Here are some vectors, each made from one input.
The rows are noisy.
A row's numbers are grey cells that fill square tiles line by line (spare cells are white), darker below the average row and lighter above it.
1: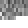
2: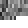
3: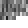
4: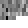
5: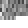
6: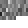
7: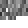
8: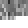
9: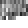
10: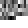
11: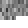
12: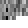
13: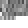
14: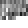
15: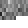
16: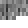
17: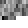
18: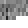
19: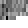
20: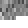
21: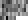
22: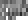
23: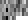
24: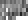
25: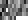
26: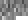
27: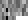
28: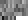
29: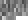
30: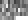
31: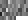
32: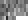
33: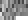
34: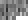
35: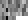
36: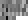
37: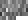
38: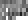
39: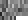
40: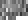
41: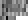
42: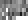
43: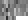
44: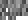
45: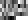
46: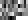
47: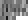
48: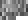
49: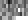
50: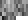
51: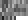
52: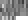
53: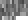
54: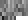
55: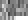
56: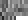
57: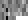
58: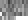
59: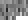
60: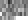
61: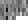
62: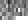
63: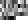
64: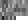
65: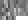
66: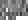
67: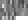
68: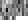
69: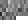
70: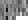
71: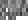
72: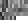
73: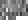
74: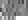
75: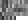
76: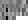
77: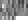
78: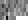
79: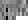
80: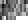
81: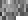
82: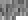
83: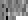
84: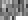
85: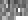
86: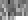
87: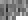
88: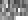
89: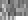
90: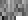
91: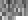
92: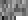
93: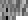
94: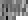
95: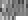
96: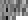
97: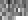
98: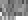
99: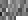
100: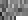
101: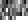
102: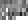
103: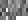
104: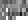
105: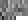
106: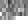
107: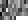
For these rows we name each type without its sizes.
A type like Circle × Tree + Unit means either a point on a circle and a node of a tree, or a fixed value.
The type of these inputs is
List(Line).
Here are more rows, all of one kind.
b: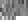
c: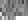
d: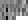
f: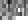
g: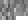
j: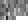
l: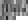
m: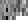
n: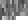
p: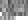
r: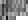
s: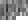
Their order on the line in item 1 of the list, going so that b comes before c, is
l, m, d, r, s, j, g, n, b, c, f, p.
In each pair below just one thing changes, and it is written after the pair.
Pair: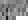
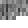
the place on the line in item 2 of the list
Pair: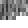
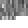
the place on the line in item 1 of the list
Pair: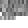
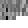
the place on the line in item 1 of the list
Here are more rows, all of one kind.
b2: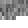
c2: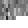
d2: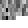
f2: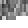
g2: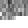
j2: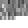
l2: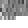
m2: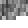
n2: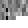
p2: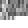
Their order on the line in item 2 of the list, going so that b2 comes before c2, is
j2, p2, l2, b2, m2, g2, f2, d2, n2, c2.
